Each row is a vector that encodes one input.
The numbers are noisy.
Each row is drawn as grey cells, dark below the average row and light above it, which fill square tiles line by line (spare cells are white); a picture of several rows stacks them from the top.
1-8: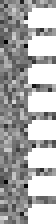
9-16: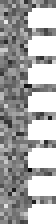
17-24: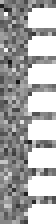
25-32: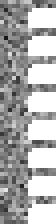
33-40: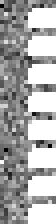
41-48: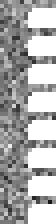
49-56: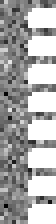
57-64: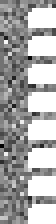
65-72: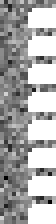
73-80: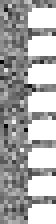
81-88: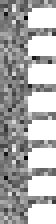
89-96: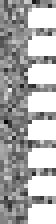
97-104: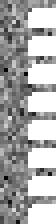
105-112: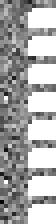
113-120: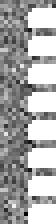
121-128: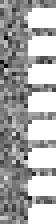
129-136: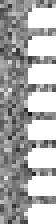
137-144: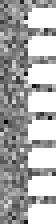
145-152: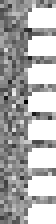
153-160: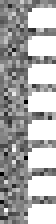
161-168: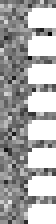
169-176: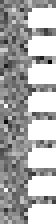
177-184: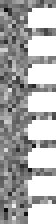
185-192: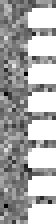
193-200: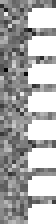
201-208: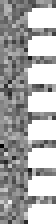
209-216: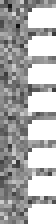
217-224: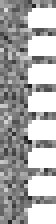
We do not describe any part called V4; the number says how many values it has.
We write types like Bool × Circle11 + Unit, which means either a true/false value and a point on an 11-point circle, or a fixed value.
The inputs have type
(Bool × Bool × Bool + Line11) × V4.
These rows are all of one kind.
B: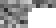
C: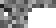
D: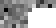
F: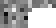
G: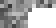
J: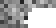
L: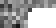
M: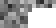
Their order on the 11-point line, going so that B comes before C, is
F, J, G, L, M, B, D, C.
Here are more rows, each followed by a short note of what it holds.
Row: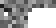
a point on an 11-point line and a value of V4
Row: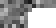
three true/false values and a value of V4
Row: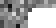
a point on an 11-point line and a value of V4
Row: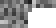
three true/false values and a value of V4
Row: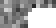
three true/false values and a value of V4
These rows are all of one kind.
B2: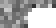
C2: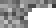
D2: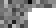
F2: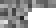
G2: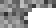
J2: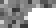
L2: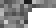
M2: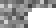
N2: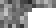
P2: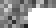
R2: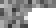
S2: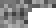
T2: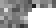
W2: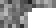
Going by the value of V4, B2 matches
C2, G2 and S2.
